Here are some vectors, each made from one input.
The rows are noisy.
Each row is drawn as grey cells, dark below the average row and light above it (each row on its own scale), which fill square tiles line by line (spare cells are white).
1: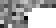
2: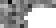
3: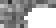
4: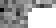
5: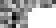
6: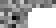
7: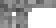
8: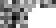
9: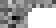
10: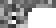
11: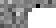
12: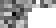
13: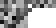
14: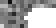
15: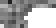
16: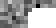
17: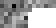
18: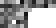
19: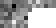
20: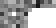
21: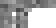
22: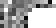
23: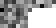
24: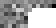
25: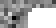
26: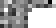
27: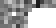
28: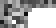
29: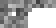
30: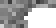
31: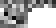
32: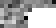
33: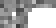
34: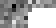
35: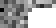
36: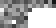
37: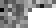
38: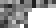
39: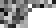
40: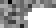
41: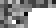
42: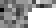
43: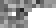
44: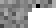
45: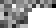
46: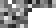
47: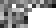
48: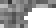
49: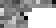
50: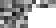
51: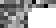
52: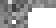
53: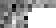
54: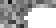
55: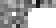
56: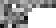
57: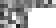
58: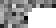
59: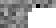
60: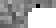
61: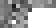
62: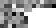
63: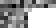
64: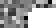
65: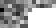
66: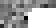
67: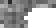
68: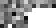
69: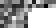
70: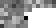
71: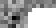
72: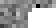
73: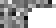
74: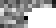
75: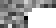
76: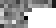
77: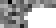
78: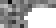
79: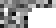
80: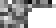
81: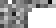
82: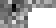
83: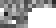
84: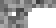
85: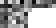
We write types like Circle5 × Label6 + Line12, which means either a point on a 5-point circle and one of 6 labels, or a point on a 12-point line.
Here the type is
Bool × (Tree8 + Unit).
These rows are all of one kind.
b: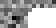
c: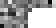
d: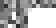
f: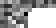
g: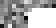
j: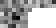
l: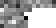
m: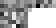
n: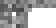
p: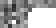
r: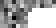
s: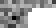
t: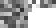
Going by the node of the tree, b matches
j, r, s and t.
